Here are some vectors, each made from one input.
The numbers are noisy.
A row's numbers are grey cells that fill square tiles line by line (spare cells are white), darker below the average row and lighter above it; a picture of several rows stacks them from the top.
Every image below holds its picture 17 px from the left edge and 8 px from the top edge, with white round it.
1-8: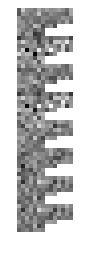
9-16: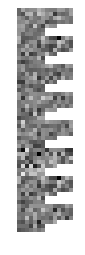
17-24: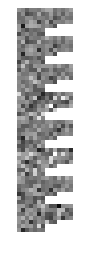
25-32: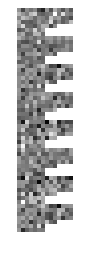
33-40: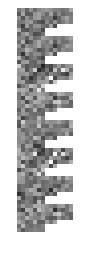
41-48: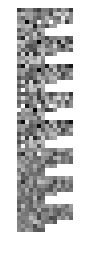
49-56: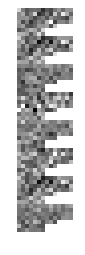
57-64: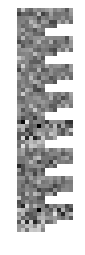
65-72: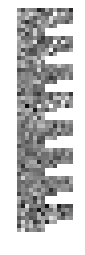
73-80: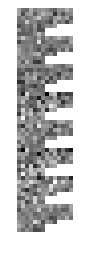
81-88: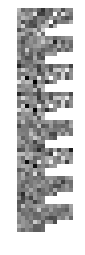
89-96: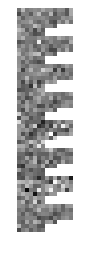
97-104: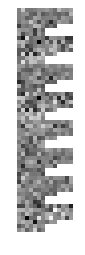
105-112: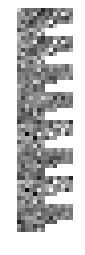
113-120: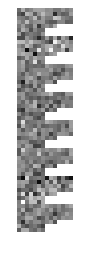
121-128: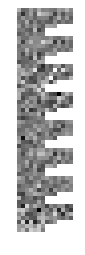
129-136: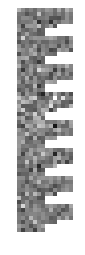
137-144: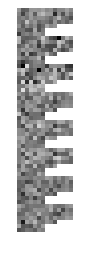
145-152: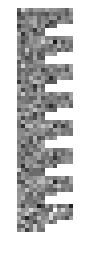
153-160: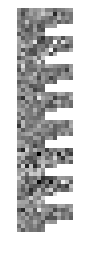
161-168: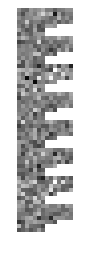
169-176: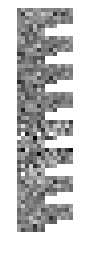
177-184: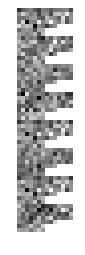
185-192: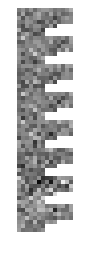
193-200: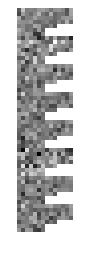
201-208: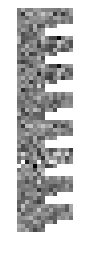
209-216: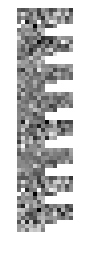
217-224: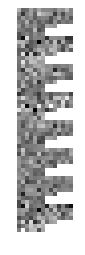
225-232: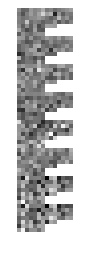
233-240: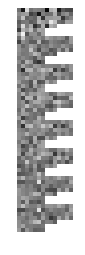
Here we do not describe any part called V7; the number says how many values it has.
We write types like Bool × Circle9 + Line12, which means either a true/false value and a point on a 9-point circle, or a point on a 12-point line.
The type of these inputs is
Bool × List2(V7) + Line4 + Line9.
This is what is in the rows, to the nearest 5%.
About 10% of them hold a point on a 4-point line. About 20% of them hold a point on a 9-point line. The rest hold a true/false value, together with a list of up to two values of V7.
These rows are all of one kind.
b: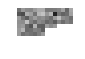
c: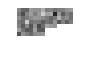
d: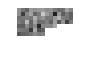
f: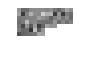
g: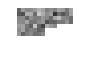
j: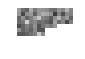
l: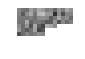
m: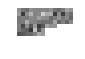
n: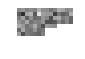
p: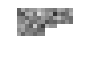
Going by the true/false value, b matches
g, n and p.
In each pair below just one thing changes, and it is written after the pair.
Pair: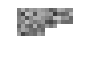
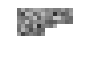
the value of V7 in item 1 of the list
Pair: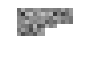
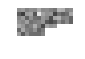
the value of V7 in item 1 of the list
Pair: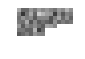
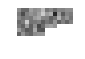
the value of V7 in item 1 of the list
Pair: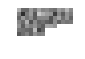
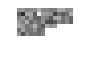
the true/false value
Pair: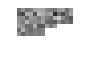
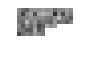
the true/false value
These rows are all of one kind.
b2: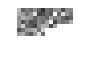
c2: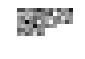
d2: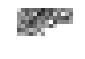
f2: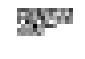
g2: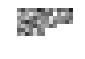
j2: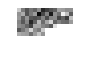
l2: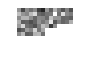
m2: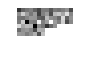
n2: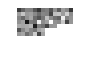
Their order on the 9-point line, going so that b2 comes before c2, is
j2, d2, b2, l2, g2, c2, n2, m2, f2.
